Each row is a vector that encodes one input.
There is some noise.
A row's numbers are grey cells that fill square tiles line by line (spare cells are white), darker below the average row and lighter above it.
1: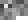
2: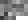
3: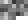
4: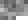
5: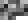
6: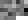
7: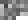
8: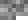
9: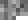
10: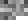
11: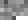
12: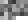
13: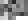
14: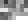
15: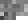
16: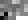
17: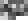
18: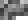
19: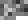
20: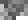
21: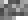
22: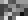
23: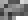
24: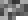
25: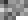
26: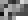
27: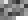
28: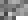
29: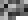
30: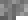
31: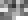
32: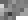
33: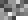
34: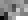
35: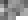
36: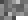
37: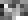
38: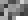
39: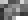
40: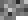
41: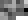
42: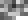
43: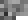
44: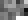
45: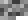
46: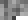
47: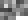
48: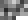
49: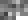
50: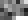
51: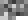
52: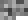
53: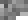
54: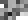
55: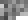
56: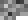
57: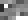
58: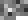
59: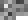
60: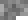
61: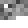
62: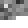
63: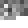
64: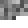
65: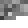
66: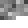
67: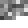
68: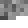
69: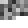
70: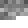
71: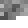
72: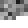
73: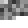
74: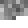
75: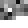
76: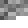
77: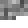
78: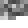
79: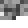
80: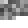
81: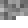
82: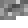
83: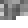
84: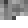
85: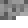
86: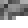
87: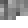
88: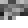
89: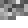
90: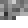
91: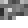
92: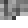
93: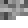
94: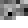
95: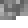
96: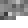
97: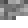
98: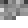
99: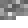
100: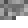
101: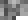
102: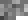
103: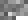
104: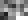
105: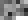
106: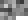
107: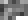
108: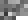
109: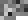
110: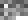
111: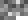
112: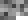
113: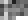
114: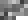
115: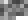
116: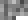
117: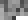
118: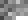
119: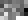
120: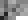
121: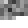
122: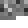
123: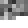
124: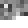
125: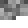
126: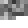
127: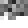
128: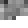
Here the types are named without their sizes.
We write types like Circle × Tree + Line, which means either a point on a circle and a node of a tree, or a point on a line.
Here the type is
Bool × Bool × Bool + Circle.
